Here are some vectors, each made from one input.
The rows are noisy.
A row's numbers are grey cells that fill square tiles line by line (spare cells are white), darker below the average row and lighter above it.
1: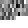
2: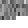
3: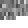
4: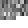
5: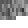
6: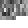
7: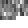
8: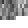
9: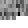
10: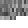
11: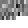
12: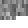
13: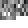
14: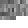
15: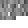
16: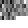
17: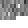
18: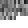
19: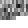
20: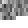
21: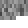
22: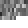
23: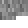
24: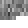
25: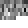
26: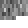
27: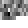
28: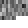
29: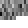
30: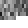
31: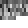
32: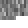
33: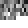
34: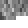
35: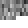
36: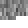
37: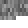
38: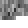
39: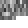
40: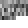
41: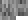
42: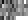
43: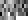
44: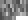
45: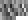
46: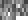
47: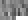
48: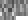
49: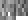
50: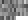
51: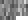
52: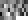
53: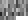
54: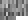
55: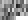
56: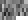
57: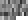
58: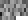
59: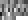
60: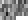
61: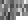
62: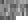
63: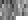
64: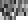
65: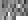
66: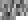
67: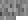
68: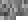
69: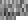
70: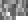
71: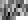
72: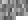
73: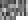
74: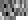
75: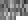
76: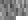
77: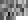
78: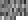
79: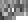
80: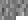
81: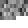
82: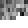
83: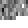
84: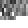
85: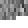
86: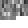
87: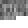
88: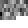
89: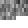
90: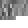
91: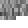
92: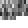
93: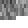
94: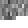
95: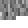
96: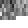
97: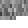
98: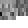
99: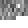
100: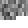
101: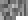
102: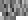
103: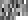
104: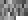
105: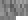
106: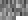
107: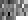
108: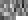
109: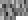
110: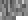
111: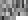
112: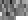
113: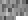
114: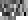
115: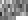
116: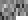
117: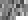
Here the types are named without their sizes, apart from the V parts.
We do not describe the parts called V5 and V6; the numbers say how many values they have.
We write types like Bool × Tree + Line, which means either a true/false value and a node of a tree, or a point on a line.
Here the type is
Label × (Tree + V5) + V6.
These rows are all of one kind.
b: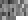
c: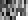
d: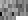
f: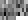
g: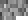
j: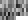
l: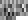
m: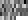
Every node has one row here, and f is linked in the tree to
b, j and m.
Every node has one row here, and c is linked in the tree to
j.
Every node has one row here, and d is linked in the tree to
b.
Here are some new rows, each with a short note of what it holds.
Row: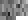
a label and a node of a tree
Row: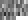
a label and a node of a tree
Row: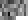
a label and a value of V5
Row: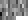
a label and a node of a tree
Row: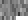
a value of V6
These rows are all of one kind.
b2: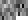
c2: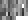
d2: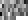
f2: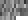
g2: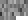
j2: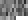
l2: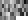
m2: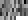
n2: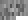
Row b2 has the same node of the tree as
d2 and g2.
